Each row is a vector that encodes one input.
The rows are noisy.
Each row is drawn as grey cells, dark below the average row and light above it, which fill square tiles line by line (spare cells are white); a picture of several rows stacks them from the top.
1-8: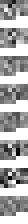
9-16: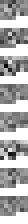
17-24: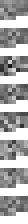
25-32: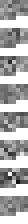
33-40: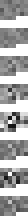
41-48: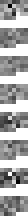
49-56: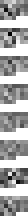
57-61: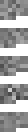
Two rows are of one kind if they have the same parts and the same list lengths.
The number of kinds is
3.
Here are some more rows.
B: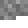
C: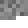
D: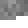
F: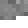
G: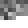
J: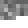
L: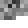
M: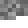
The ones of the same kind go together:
B, C, F
D, G, J, M
L

